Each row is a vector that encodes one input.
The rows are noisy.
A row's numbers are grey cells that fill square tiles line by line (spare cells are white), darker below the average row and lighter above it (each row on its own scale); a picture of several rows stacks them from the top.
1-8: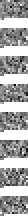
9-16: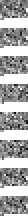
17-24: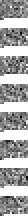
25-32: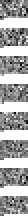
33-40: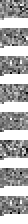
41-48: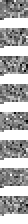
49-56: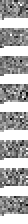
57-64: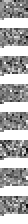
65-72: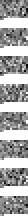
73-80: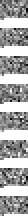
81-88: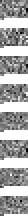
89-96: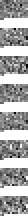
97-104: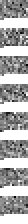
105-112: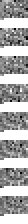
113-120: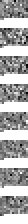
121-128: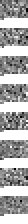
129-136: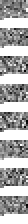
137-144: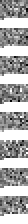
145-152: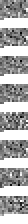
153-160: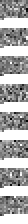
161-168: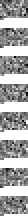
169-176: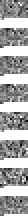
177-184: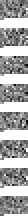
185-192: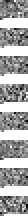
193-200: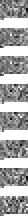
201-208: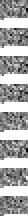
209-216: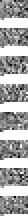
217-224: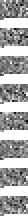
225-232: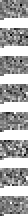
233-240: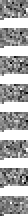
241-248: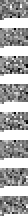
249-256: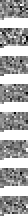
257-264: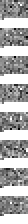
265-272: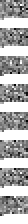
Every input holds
a true/false value, together with either a fixed value, or a node of a 14-node tree.
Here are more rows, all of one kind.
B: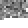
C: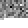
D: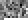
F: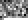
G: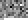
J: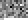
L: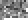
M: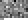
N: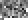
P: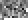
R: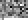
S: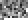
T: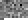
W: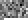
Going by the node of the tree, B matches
C, G, J and L.
